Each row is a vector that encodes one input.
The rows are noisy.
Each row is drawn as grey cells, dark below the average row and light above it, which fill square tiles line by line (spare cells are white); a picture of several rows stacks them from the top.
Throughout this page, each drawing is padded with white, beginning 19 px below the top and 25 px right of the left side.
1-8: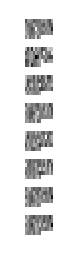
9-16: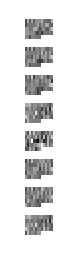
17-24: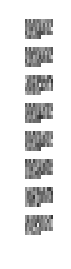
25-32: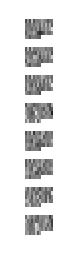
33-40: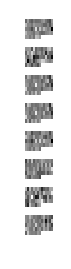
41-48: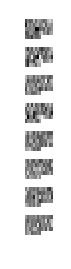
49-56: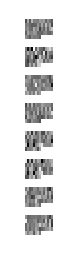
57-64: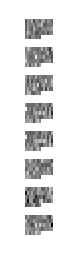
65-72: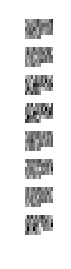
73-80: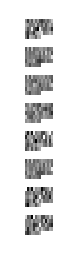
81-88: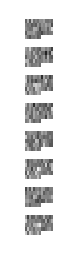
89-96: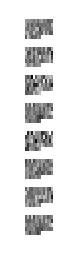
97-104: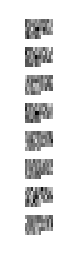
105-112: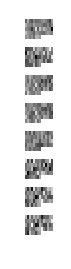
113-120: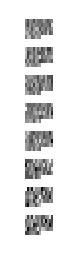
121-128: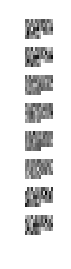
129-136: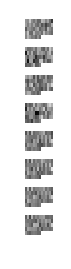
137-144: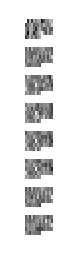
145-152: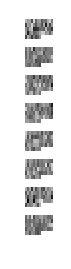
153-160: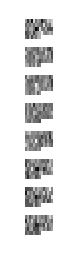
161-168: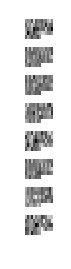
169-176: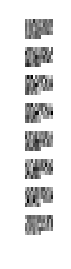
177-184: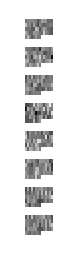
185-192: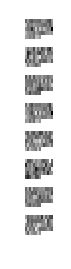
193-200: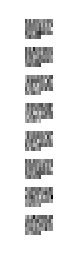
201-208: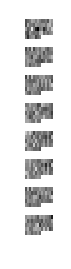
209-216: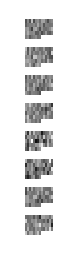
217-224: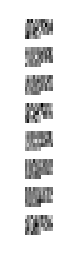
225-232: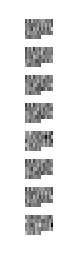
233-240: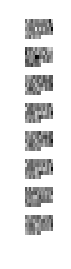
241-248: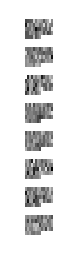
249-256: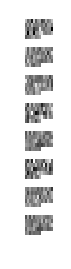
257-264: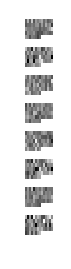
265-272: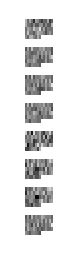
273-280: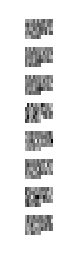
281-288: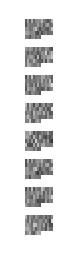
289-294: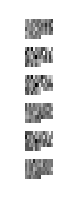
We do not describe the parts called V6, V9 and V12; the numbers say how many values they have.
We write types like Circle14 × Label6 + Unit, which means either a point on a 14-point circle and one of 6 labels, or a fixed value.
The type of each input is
(Bool × Label7 × V9 × V12 + V6) × (Circle8 + Unit).
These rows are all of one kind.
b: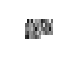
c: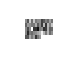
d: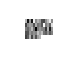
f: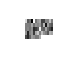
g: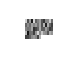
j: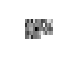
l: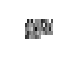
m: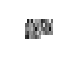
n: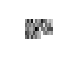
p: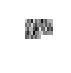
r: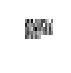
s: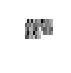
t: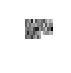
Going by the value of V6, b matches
f, g, l and m.
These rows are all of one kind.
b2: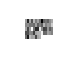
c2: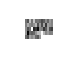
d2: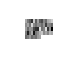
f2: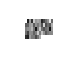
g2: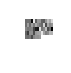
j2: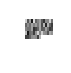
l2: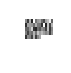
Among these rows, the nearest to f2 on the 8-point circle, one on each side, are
b2 and l2.
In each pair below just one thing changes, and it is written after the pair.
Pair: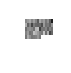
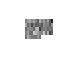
the true/false value
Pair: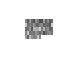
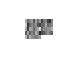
the value of V12
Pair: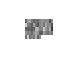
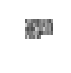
the label
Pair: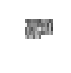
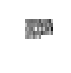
the value of V12
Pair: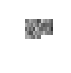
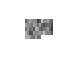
the value of V9
